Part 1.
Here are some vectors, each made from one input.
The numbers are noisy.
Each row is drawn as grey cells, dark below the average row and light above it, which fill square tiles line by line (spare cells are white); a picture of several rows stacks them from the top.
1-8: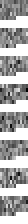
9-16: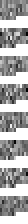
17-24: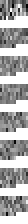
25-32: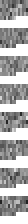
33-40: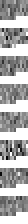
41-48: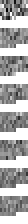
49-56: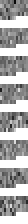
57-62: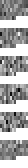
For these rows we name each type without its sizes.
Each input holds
a true/false value, together with either a fixed value, or a node of a tree.
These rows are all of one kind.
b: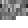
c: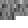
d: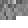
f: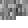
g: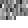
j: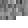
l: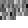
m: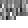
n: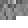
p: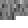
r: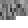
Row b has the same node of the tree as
g and m.
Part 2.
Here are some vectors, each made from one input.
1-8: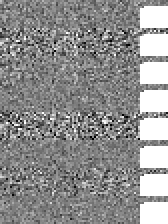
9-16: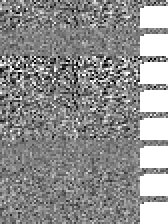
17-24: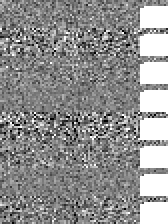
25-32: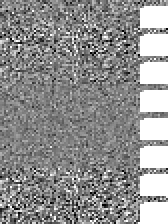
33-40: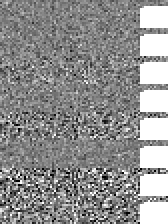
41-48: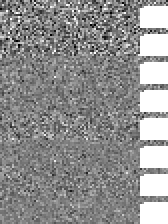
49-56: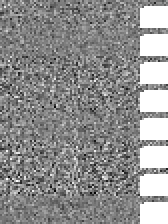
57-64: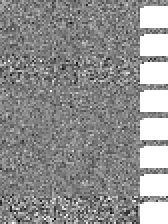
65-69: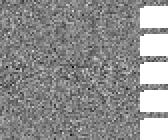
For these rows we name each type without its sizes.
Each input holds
a list of points on a line.
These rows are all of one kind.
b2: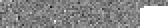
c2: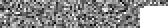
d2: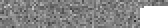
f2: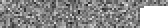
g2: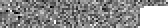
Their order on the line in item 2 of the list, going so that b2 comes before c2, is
b2, f2, d2, g2, c2.
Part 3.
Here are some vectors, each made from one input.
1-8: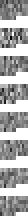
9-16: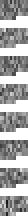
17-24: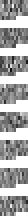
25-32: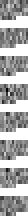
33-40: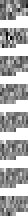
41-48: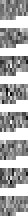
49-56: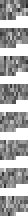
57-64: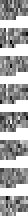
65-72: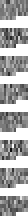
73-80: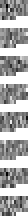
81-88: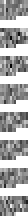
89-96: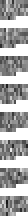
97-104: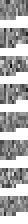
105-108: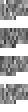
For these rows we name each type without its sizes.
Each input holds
either a fixed value, or a node of a tree, or three true/false values.
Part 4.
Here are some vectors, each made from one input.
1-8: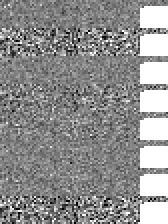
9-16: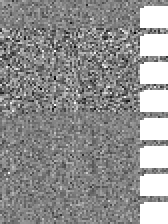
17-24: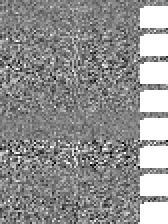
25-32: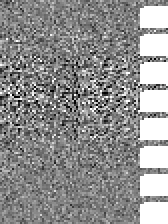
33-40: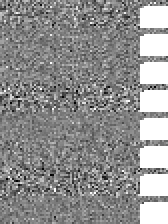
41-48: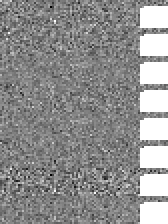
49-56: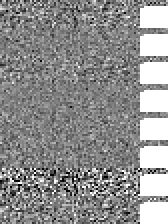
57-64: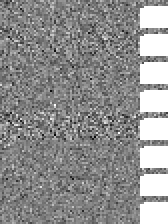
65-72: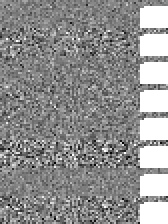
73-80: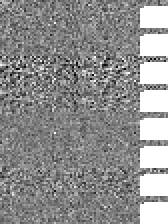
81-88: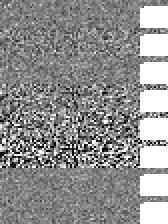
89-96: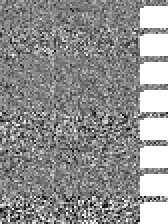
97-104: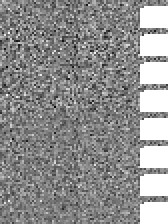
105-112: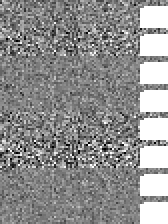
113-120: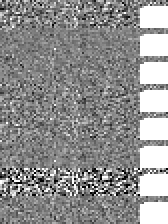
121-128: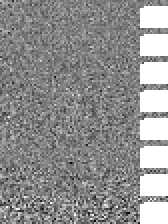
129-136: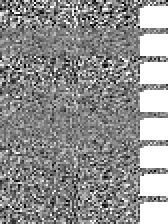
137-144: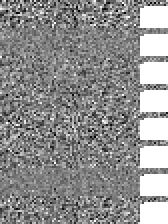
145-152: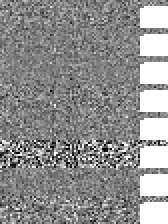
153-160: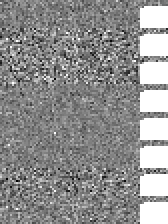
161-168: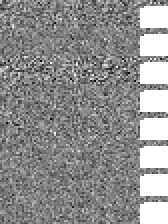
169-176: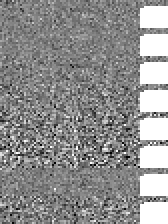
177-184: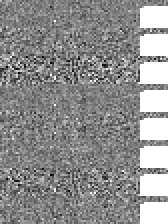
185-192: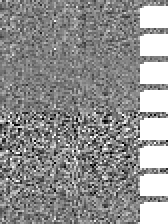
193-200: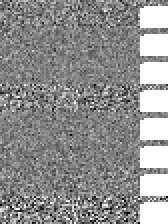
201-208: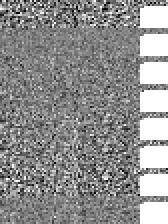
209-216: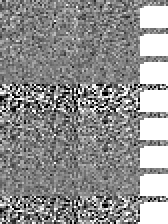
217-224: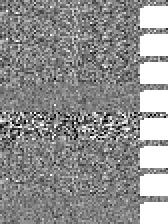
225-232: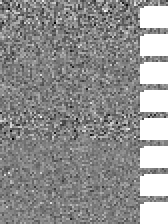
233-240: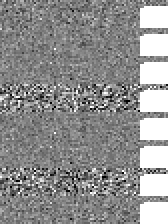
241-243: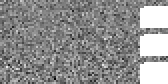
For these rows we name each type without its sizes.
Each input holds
a list of points on a line.
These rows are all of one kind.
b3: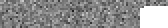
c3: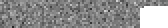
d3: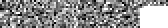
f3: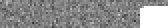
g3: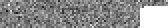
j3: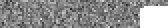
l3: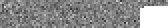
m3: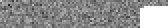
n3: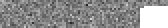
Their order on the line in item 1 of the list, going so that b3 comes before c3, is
j3, b3, c3, l3, g3, d3, f3, m3, n3.
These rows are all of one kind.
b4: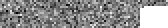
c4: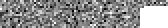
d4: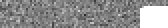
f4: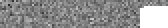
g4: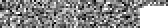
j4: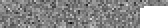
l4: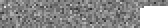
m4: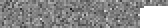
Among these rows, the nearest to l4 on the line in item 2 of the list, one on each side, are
c4 and d4.
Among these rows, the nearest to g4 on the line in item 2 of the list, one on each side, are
d4 and j4.
